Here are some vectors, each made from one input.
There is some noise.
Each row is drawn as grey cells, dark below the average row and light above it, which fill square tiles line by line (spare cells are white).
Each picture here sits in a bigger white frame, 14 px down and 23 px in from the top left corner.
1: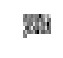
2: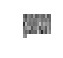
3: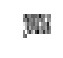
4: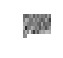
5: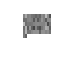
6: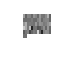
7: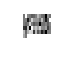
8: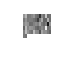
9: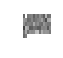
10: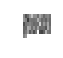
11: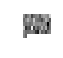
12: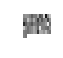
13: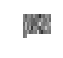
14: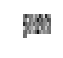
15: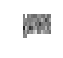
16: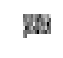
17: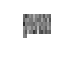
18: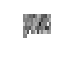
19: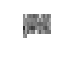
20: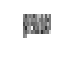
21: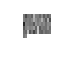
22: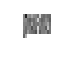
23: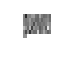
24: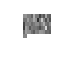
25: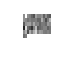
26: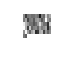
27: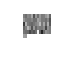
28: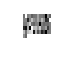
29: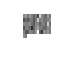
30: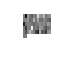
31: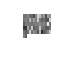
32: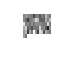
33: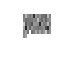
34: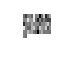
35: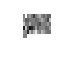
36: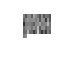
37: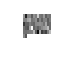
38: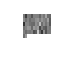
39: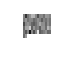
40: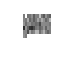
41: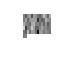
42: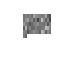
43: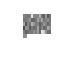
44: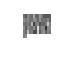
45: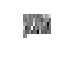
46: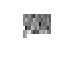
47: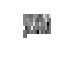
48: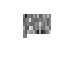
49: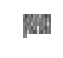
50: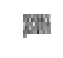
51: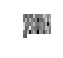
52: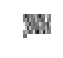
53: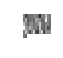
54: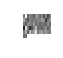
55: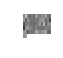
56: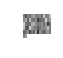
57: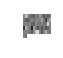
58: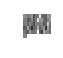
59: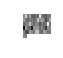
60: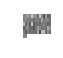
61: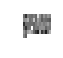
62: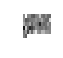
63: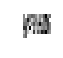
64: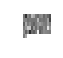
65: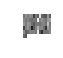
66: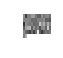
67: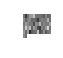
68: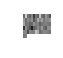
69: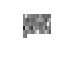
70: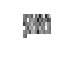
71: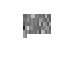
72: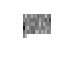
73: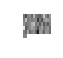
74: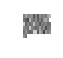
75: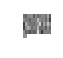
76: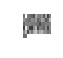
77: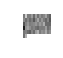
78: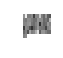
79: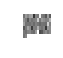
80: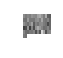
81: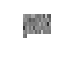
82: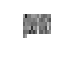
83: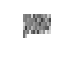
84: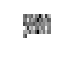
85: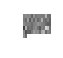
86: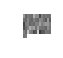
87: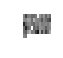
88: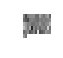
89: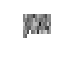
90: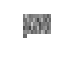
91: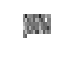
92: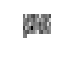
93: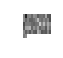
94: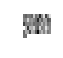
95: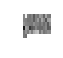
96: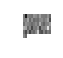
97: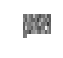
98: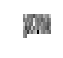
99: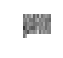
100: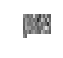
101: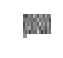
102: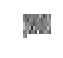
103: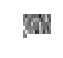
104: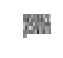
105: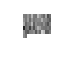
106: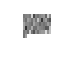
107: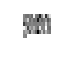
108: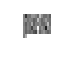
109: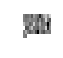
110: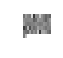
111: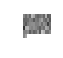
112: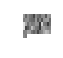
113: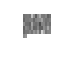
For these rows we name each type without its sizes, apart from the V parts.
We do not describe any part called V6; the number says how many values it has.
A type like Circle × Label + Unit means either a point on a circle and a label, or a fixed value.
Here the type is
(Bool × Bool × Bool + V6) × Tree + Unit.
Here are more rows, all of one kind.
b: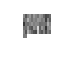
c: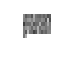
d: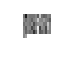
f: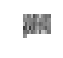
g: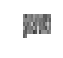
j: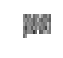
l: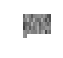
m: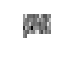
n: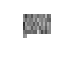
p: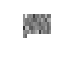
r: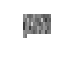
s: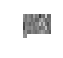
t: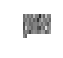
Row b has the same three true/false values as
d and m.
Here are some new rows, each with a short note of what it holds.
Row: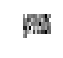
a fixed value
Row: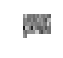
a node of a tree and three true/false values
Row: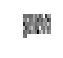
a node of a tree and a value of V6
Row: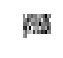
a fixed value
